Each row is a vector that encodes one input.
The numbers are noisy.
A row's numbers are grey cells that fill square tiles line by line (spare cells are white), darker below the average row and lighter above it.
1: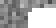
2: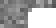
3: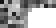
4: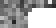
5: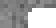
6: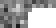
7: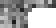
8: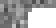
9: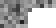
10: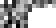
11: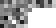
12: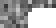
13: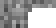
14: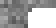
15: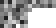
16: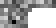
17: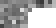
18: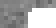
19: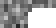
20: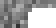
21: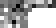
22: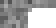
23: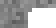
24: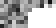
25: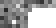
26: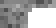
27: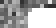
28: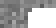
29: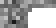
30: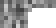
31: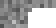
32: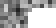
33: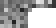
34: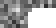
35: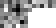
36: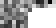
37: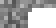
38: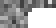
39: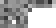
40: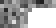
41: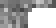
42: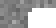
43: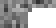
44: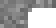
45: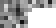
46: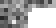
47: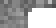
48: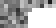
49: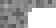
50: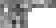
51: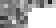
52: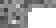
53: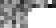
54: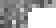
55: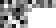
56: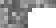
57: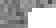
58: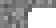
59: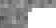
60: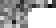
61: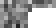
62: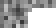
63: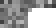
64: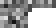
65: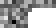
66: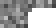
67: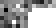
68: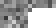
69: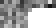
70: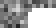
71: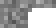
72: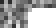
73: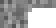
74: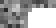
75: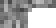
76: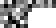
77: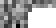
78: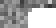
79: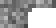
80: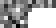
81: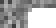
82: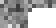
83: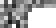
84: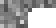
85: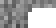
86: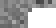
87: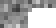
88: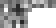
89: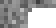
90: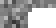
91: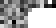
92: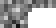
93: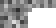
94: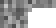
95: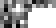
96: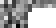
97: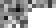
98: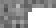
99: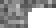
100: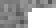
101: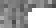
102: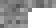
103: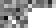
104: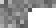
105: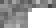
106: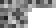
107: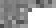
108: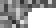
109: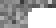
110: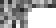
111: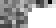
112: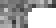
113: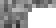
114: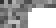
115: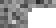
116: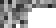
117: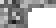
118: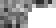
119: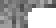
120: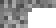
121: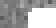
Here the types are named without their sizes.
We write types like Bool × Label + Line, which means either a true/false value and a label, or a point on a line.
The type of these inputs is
List(Line).
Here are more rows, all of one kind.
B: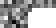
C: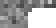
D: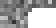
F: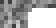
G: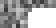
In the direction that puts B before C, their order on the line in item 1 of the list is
B, F, C, D, G.
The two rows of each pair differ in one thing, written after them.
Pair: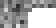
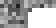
the place on the line in item 2 of the list
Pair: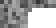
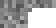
the place on the line in item 2 of the list
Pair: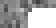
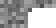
the place on the line in item 2 of the list
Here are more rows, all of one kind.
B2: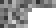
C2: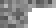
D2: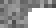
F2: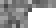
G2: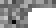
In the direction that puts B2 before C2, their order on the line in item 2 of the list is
B2, D2, F2, G2, C2.
